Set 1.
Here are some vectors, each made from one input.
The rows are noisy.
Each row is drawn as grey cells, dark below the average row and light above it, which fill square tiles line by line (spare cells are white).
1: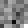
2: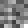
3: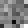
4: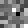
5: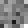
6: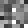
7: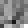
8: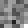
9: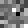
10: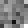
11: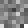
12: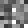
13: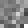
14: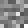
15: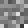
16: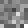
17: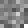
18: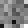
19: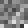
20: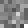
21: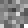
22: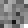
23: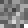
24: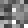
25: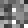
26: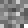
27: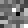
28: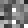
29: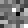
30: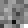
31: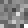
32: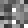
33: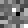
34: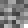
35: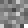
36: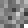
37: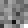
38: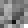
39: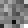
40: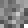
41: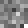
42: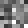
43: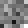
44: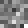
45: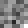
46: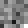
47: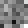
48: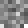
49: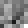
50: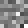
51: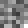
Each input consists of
a true/false value, together with either a fixed value, or a node of a 7-node tree.
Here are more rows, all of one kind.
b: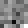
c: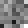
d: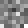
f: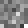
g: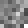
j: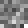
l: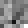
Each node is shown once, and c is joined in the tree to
g.
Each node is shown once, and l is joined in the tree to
d.
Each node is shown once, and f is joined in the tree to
b and j.
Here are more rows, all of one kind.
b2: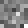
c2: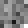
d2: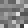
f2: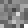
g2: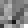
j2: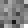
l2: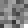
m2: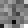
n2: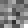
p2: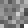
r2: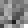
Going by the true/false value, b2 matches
d2, f2 and p2.
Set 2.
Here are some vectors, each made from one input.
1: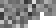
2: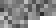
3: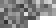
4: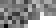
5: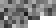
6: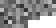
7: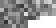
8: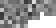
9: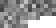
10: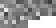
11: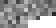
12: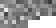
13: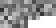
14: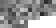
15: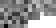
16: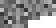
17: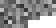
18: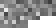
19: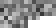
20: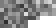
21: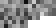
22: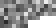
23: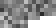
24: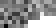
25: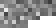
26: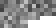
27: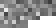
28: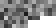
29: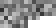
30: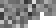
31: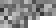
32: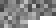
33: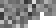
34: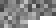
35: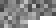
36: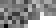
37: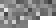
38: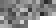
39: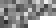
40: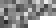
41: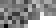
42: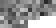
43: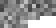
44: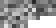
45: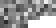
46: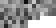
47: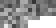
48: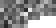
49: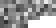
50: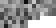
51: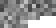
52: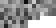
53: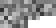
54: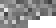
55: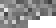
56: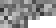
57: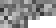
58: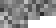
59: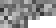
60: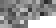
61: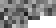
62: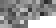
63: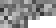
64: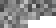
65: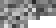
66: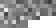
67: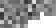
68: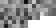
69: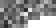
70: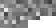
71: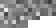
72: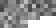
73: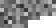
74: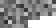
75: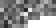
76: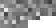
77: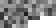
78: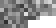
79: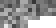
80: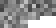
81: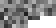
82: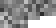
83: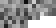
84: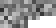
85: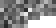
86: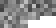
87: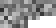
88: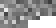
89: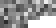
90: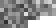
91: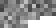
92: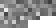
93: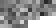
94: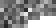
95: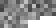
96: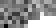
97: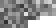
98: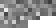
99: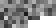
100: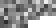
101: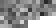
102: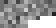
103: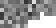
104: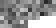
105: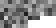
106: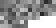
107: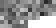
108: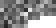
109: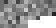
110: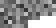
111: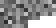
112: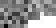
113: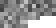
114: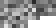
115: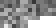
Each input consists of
either a point on an 8-point line, or a node of an 8-node tree.
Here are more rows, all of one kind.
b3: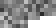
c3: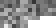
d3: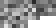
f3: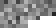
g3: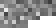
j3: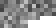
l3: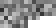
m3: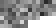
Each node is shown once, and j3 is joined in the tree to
b3, c3 and f3.
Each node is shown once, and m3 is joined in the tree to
b3.
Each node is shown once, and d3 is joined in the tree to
c3.
